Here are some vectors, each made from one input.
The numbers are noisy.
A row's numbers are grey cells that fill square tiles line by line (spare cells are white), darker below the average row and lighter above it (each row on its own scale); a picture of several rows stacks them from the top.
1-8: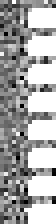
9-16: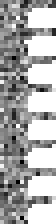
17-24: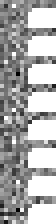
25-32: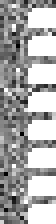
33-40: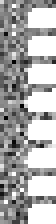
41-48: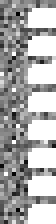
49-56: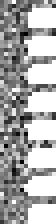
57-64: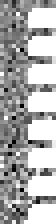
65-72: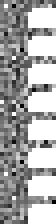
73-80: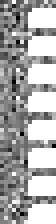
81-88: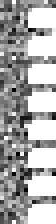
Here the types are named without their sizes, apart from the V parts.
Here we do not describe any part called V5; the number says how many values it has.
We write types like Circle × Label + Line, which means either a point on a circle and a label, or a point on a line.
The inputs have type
(Bool × Bool × Bool + V5) × Tree.
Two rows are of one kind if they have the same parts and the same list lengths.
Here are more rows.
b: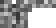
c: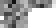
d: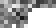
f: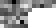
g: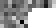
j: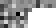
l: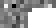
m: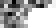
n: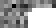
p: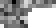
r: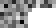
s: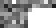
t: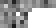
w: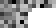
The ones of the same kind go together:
b, d, j, l, n, s
c, f, g, m, p, r, t, w

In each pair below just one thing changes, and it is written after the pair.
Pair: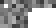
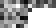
one of the three true/false values
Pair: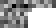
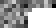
the node of the tree
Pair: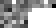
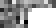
the node of the tree
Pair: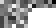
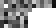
one of the three true/false values
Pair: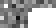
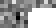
one of the three true/false values
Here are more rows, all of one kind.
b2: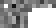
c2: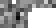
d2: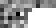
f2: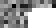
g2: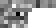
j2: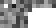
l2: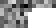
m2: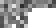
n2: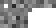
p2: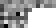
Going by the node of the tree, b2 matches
d2 and f2.
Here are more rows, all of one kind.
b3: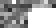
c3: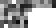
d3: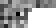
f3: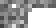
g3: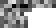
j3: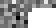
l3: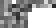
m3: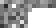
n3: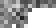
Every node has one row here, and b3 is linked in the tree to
d3, g3, l3 and m3.
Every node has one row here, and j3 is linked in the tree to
f3 and m3.
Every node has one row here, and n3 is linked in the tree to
c3 and m3.
